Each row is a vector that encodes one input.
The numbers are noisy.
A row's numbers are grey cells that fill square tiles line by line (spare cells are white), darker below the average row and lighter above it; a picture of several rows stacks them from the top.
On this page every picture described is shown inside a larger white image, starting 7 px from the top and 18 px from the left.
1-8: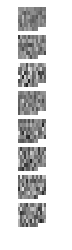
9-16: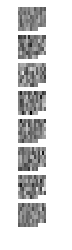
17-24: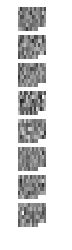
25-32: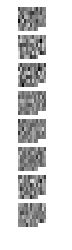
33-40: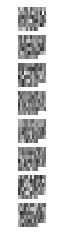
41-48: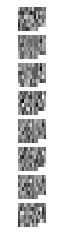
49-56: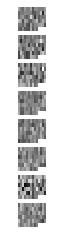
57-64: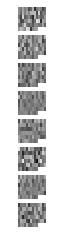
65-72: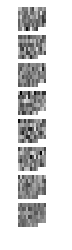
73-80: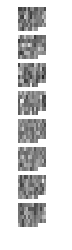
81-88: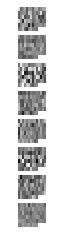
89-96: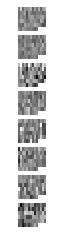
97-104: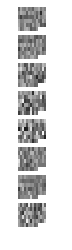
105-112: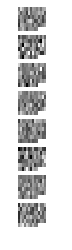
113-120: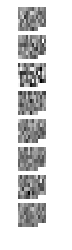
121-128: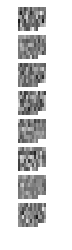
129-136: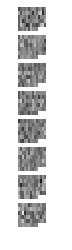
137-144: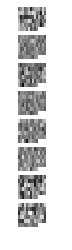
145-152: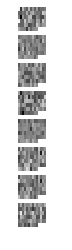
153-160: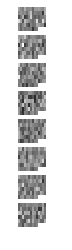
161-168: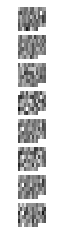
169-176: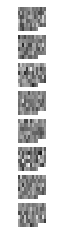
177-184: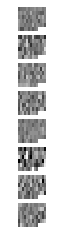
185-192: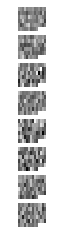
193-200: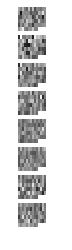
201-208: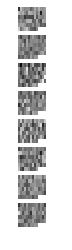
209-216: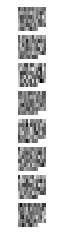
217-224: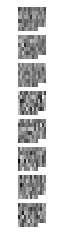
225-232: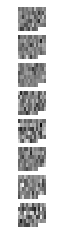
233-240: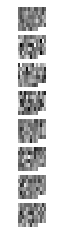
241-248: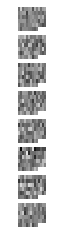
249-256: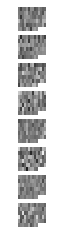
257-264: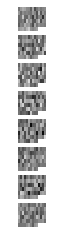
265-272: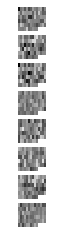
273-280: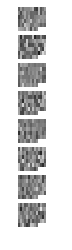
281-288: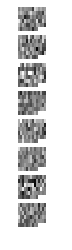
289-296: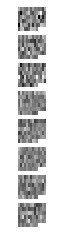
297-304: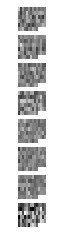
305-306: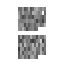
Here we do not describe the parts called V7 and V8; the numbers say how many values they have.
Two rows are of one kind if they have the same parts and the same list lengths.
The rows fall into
4 kinds.
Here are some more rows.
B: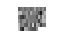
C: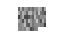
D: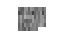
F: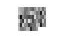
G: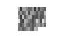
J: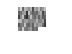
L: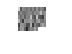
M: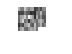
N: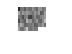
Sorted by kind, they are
B, C, D, J, N
F
G, M
L

